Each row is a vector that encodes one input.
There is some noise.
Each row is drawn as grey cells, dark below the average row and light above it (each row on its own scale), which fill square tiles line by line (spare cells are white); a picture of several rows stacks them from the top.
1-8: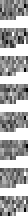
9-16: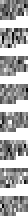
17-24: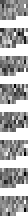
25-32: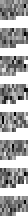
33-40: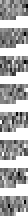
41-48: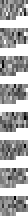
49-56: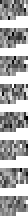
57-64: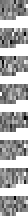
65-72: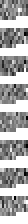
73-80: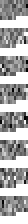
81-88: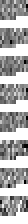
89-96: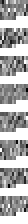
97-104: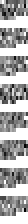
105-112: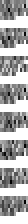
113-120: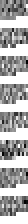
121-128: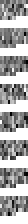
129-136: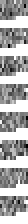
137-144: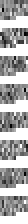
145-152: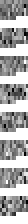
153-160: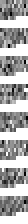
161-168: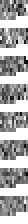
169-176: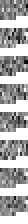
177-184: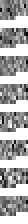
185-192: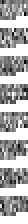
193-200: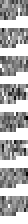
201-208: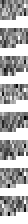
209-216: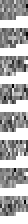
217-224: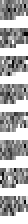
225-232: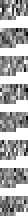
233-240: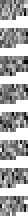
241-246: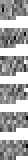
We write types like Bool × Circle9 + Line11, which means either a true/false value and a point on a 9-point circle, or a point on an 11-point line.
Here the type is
(Bool × Bool × Bool + Unit) × Line13 × Tree16.
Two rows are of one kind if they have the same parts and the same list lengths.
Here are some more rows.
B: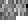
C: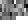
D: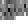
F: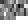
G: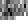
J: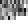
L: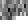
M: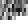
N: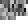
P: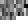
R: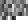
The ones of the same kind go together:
B, C, F
D, G, J, L, M, N, P, R

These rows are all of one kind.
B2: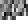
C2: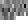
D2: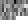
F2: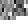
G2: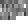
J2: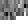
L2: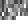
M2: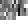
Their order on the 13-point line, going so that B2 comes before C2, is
M2, F2, D2, G2, L2, B2, J2, C2.
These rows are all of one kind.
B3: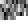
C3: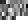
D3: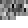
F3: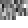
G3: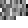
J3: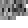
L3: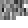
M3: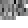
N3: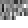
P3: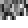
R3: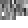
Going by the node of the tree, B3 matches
D3, F3, L3 and N3.
